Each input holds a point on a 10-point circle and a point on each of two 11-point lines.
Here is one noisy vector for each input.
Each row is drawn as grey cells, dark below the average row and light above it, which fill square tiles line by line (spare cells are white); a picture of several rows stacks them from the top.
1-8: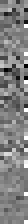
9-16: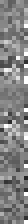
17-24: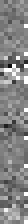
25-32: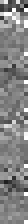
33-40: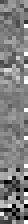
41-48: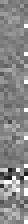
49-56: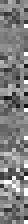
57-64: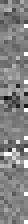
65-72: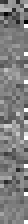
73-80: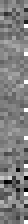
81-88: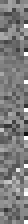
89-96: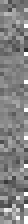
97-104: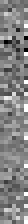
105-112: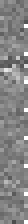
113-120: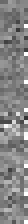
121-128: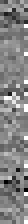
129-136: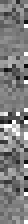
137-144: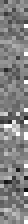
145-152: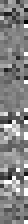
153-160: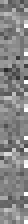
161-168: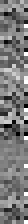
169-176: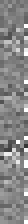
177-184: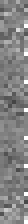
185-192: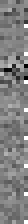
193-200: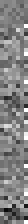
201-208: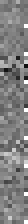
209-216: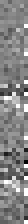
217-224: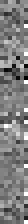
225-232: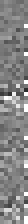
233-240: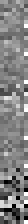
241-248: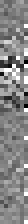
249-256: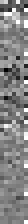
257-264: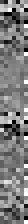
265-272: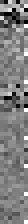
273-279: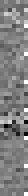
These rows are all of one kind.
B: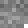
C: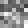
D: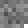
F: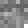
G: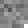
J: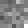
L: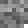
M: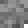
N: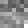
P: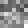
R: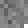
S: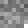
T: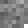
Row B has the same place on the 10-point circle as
C, N, P and S.
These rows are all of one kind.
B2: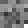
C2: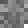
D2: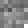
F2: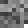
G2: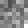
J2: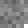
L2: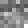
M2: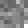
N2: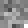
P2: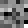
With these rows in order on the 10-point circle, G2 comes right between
J2 and M2.
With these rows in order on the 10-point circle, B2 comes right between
M2 and P2.
